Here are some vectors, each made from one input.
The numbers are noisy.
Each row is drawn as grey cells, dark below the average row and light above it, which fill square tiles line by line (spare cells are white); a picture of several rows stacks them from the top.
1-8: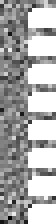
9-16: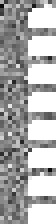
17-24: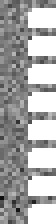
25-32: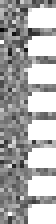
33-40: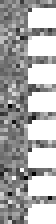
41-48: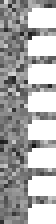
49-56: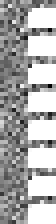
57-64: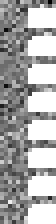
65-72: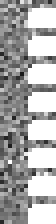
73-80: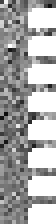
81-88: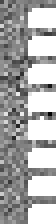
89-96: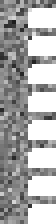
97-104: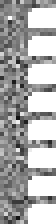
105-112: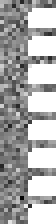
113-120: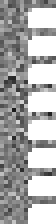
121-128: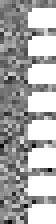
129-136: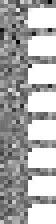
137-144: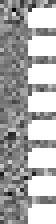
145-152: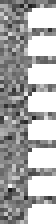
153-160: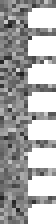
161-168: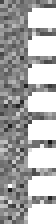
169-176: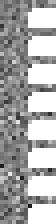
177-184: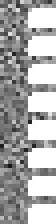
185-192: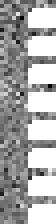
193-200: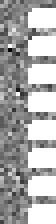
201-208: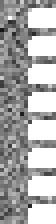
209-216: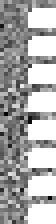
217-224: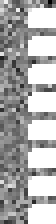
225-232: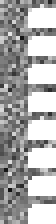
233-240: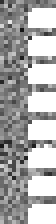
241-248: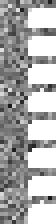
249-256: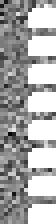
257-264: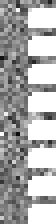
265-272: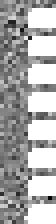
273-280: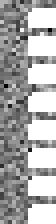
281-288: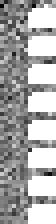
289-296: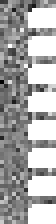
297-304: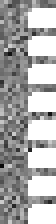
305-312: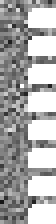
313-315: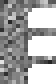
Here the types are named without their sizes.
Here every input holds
either a point on a circle, or a point on a line, or four true/false values.
